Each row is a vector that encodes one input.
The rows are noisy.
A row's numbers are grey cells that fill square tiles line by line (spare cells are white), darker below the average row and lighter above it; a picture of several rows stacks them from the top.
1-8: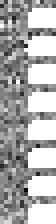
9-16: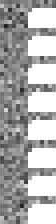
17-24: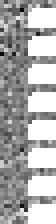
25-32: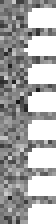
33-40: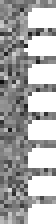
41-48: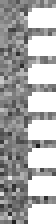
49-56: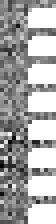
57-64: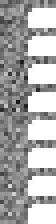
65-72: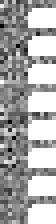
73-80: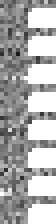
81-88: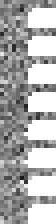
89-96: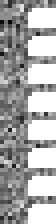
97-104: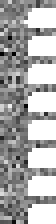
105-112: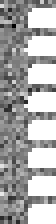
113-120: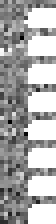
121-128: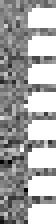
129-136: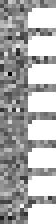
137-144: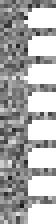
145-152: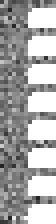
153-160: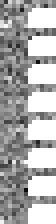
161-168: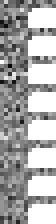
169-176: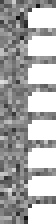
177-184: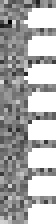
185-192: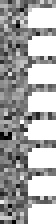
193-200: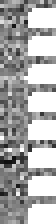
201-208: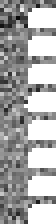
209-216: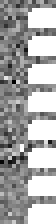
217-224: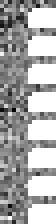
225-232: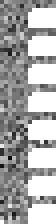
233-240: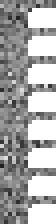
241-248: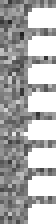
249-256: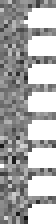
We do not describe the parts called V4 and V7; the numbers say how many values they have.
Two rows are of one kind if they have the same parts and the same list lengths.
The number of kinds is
4.
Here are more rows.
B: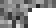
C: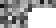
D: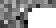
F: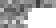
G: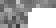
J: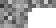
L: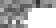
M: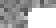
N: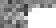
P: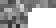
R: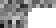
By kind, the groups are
B, D
C, M, N, R
F, L
G, J, P

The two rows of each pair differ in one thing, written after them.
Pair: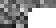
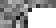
the value of V4
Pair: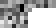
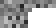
the true/false value
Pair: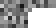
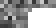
the value of V4
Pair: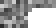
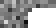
the value of V4
